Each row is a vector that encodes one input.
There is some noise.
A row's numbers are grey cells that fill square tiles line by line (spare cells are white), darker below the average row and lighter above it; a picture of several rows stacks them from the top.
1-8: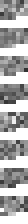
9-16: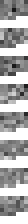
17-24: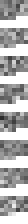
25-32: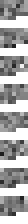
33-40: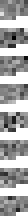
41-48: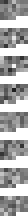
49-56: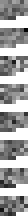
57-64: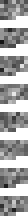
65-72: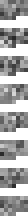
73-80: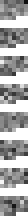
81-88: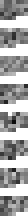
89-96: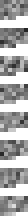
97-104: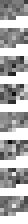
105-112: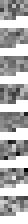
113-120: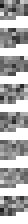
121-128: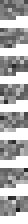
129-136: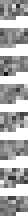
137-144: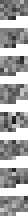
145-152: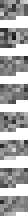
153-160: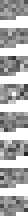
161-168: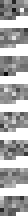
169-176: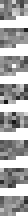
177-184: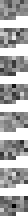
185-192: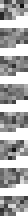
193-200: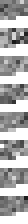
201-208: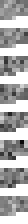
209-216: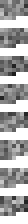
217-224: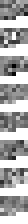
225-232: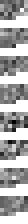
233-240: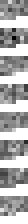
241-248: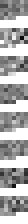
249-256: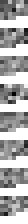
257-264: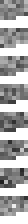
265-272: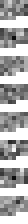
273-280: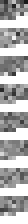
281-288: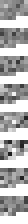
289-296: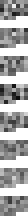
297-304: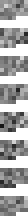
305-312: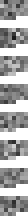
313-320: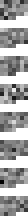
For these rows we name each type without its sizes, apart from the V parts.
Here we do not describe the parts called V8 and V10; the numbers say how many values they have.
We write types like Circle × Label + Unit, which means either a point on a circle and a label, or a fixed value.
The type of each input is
(Bool × Line × Line + V10) × V8.
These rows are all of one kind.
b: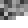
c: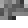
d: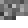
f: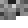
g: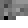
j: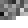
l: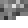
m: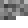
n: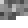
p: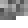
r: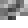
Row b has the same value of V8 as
g and l.
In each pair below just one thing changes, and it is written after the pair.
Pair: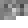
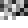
the true/false value
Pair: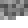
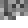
the value of V8
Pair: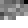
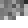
the value of V8
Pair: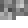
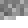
the true/false value
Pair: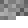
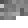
the value of V8
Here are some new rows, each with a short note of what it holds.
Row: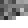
a value of V8 and a value of V10
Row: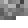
a value of V8 and a value of V10
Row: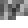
a value of V8 and a value of V10
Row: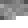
a point on each of two lines, a true/false value and a value of V8
